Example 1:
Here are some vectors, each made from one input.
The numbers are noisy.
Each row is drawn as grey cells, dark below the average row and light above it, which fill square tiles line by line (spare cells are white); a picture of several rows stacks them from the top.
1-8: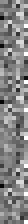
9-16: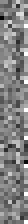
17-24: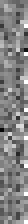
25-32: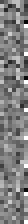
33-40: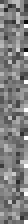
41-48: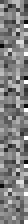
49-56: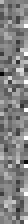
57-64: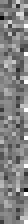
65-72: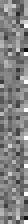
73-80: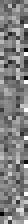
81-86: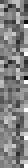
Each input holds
a point on an 8-point line.
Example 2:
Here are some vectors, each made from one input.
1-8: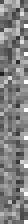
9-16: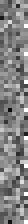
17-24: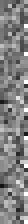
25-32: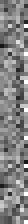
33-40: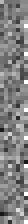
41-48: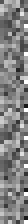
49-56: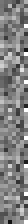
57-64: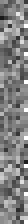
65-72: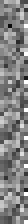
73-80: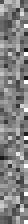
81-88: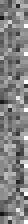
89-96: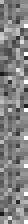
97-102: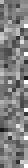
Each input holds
a point on a 10-point line.
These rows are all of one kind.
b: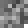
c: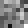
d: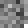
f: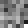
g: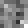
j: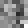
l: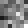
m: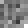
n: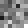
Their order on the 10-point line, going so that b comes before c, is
f, b, d, j, g, m, n, l, c.
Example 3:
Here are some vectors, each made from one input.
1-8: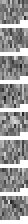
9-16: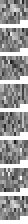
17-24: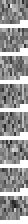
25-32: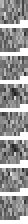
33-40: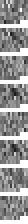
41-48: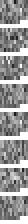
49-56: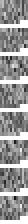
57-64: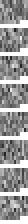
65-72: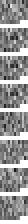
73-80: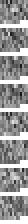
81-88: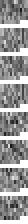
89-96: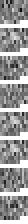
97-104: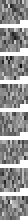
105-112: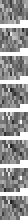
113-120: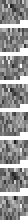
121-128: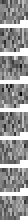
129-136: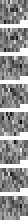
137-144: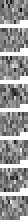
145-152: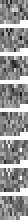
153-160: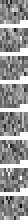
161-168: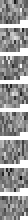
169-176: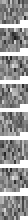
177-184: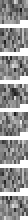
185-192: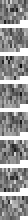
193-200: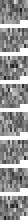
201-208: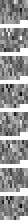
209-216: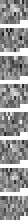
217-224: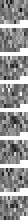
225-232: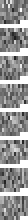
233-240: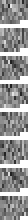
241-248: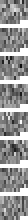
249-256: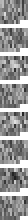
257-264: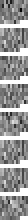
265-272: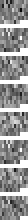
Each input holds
four true/false values.
